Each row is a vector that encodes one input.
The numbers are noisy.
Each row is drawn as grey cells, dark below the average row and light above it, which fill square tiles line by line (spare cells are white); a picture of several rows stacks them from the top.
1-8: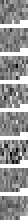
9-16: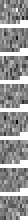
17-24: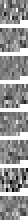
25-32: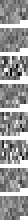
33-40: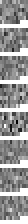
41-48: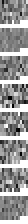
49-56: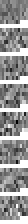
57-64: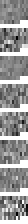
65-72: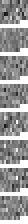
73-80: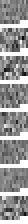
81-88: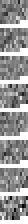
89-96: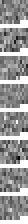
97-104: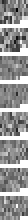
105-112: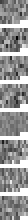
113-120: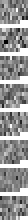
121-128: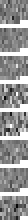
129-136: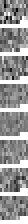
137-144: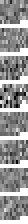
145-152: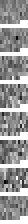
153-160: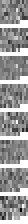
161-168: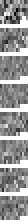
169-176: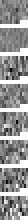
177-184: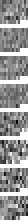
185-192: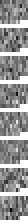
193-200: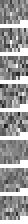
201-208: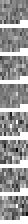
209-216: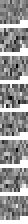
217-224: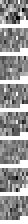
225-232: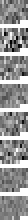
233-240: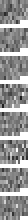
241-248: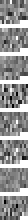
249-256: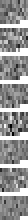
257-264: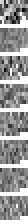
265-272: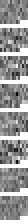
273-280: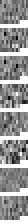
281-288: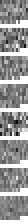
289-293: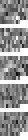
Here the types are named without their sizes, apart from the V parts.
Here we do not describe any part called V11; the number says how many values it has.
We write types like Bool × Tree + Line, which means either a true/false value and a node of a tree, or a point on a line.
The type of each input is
(Bool × Label + Unit) × (Circle × Line + V11).
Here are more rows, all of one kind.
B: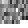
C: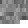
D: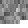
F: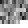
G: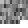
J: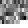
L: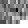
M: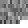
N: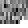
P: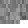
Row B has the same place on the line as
F, G and N.
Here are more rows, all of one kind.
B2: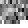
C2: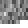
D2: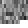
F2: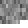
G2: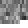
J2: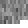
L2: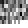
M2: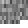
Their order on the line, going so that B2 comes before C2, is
D2, F2, L2, J2, M2, B2, C2, G2.
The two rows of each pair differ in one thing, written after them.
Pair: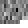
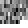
the true/false value
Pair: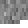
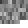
the label
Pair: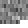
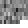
the place on the circle
